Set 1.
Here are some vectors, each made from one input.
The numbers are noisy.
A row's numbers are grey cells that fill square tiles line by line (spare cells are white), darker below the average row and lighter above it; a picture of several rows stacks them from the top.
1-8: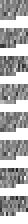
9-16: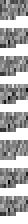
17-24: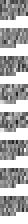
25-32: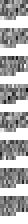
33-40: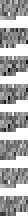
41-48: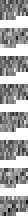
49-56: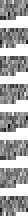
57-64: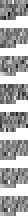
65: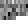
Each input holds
either a point on an 8-point line, or a point on a 9-point line.
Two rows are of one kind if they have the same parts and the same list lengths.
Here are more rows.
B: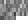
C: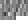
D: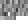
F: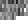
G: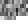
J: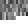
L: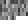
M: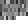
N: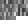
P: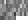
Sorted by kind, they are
B, C, D, G, P
F, J, L, M, N

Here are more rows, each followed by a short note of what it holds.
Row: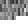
a point on an 8-point line
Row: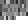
a point on an 8-point line
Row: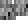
a point on a 9-point line
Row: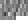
a point on a 9-point line
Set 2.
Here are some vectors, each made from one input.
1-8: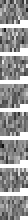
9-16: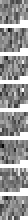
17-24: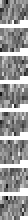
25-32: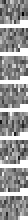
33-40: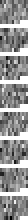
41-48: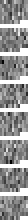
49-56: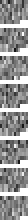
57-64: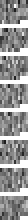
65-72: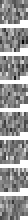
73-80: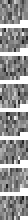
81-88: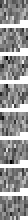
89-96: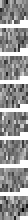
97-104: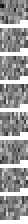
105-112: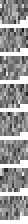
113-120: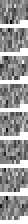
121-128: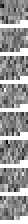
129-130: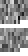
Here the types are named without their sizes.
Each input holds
either a label, or a point on each of two lines.
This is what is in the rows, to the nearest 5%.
About 70% of them hold a label. The rest hold a point on each of two lines.
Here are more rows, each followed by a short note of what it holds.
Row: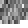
a point on each of two lines
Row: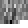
a label
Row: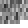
a label
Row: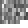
a label
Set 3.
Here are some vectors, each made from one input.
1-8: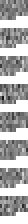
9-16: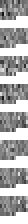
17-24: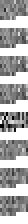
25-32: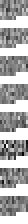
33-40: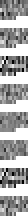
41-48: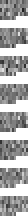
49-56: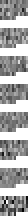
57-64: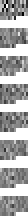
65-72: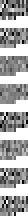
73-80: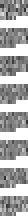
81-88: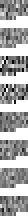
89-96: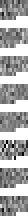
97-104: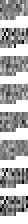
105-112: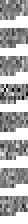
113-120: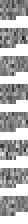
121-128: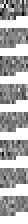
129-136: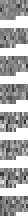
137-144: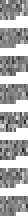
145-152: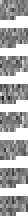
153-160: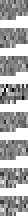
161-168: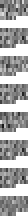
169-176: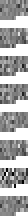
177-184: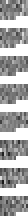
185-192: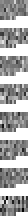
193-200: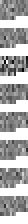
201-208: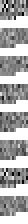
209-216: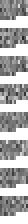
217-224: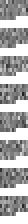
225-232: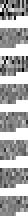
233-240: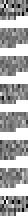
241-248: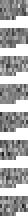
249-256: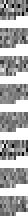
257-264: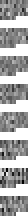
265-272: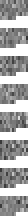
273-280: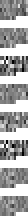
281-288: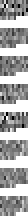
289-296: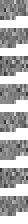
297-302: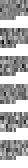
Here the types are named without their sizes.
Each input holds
a node of a tree and a true/false value.
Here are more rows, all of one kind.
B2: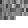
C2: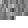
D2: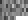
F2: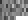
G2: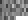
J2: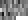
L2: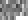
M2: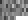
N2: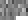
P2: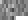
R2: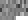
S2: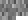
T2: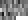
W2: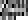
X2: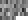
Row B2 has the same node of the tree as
D2, F2, G2 and M2.
